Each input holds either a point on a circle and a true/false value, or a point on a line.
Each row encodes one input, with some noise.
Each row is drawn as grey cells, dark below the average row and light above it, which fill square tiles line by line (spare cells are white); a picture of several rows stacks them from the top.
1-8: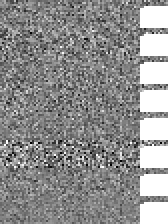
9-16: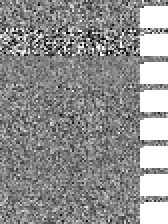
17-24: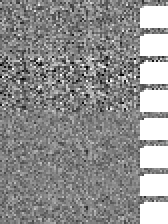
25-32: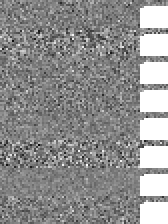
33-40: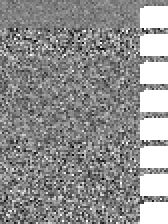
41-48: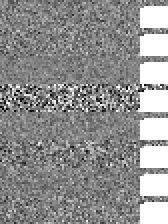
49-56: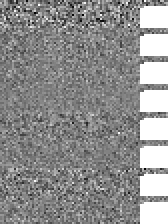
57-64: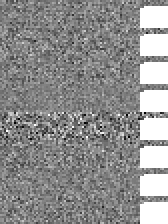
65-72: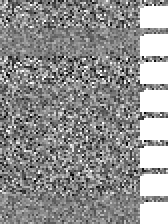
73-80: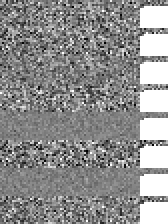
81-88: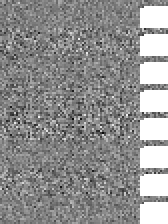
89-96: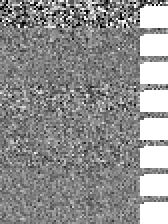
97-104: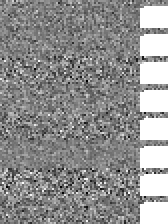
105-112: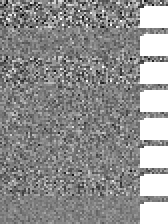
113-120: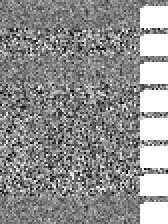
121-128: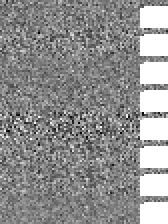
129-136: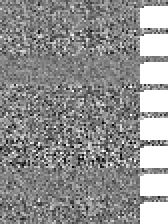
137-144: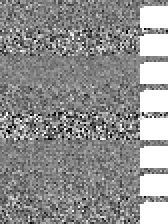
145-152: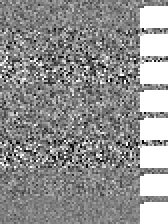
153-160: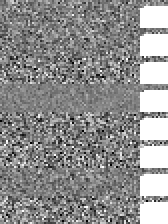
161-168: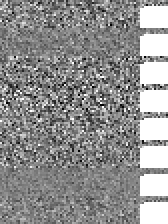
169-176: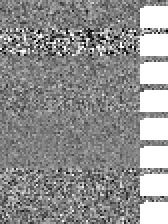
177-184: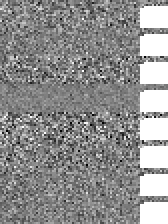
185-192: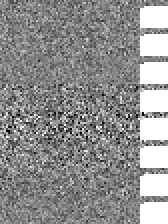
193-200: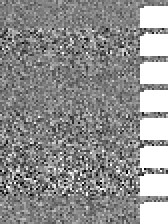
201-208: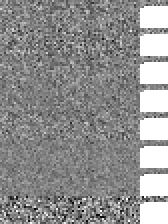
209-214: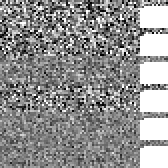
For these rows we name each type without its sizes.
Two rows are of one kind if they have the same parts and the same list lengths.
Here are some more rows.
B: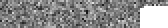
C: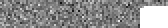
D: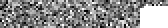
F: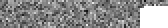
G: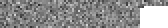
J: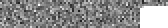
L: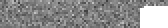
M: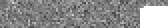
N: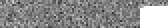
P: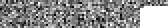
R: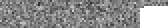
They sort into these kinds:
B, C, D, F, J, L, M, N
G, P, R

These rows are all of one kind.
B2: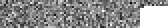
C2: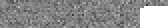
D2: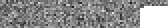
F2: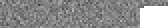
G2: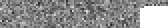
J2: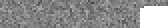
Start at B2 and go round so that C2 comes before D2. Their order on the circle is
B2, C2, F2, G2, J2, D2.
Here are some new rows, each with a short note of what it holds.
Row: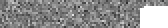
a point on a line
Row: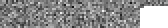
a point on a circle and a true/false value
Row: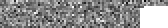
a point on a line
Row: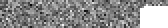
a point on a line
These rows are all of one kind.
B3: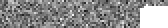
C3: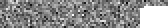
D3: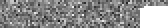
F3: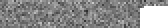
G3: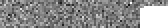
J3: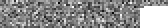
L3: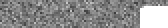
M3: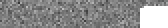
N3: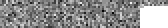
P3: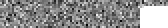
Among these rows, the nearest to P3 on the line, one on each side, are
B3 and N3.
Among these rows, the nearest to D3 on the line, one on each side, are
B3 and M3.
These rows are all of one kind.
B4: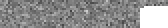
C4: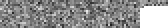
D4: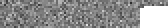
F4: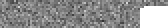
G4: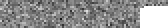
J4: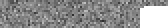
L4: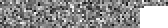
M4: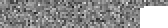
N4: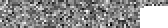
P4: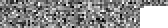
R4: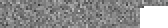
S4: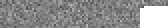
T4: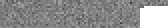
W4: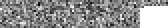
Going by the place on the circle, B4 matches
C4, G4 and R4.
